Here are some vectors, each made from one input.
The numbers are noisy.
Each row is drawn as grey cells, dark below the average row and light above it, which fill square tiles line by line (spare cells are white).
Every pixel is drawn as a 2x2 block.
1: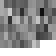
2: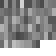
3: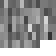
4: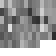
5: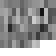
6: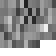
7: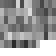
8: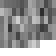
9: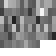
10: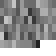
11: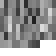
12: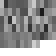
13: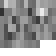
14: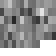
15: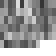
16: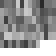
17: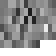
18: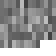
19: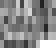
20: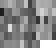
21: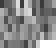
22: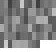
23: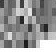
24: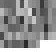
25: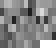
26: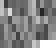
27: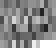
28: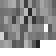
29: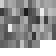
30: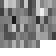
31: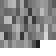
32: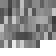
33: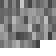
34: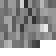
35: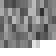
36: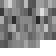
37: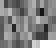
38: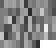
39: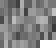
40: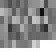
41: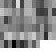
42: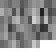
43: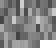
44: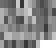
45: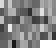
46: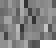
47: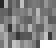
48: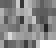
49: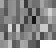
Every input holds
a point on a 5-point line.
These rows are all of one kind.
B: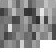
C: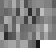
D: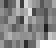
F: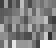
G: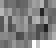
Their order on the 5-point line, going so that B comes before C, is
B, C, F, G, D.
